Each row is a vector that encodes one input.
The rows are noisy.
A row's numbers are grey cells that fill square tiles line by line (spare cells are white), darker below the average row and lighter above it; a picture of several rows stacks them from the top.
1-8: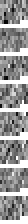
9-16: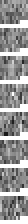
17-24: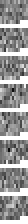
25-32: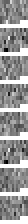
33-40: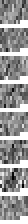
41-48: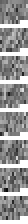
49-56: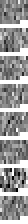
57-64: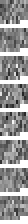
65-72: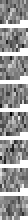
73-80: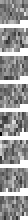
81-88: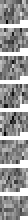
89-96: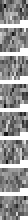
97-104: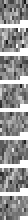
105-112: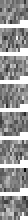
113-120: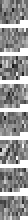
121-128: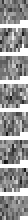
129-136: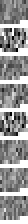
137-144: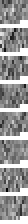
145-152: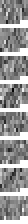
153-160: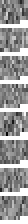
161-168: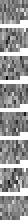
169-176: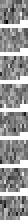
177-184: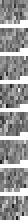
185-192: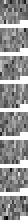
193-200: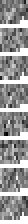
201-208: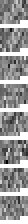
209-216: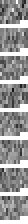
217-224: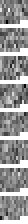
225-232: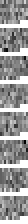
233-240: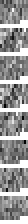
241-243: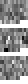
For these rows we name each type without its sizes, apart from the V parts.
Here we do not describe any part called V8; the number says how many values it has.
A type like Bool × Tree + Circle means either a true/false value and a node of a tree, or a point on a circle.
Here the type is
List((Label + Line) × V8).
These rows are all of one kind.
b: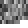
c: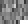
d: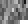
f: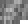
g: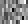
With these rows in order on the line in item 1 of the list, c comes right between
f and g.
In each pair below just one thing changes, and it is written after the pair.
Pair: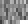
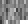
the value of V8 in item 2 of the list
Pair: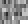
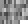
the label in item 2 of the list
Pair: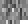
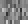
the label in item 2 of the list
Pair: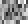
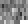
the label in item 1 of the list
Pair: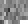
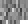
the label in item 1 of the list
